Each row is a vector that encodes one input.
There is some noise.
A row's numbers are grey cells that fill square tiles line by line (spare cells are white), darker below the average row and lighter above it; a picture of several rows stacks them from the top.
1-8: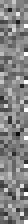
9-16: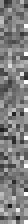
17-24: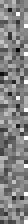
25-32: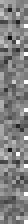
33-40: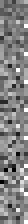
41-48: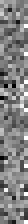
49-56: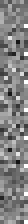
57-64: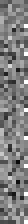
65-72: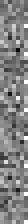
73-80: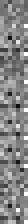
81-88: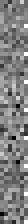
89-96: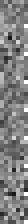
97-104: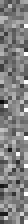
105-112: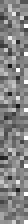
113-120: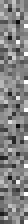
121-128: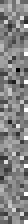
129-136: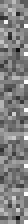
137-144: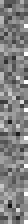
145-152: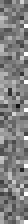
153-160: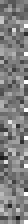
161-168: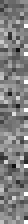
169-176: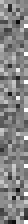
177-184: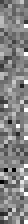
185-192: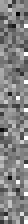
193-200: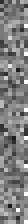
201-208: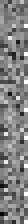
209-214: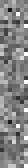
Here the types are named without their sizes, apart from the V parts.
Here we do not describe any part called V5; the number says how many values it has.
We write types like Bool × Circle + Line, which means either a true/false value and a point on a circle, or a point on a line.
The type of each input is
List(Bool × V5).
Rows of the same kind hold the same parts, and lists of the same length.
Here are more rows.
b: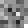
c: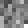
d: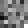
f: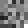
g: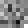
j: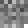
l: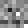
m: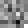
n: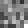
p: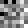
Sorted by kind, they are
b, g, l, m
c, j
d, f, n
p

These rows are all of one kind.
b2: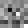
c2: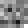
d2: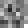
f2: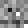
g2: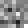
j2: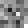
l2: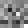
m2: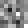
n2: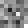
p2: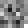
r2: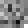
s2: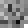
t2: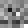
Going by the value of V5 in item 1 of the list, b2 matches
f2, l2 and t2.
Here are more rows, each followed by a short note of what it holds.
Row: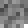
a list of three items
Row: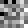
the empty list
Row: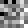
the empty list
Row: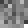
a list of three items
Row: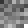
a list of three items
